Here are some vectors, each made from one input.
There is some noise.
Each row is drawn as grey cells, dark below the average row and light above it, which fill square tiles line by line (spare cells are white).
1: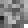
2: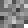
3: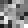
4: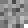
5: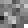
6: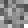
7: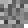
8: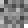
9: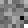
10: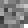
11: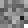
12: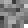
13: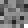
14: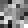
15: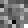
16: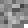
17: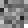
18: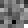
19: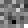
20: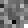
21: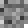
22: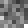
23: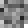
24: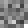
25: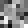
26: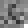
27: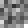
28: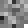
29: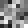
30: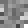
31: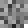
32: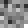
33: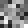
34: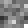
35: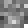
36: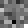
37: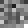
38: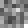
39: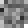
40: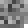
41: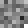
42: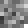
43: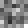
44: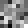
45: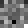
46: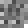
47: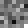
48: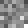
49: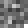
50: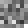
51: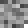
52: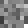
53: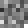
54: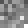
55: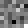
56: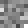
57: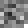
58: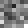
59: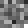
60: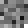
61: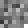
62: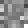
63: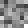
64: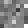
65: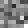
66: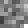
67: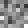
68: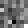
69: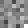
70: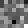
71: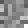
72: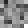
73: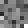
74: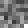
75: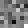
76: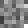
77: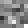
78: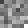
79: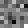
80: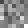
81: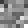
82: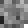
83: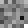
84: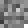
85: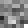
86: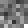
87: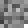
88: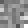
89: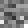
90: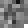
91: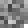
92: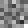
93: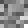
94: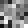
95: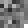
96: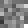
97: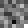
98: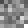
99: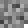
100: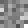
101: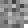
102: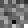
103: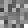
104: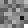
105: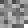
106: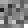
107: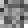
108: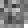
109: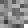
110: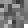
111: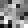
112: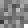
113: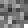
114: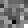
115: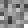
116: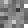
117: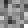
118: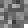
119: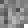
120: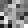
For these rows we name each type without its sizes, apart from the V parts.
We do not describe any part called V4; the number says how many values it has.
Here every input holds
a list of items, each a true/false value and a value of V4.
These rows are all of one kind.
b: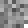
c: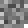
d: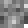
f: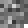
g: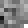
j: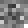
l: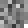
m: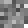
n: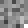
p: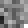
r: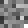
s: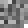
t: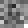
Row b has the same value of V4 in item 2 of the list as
g, n, p and s.
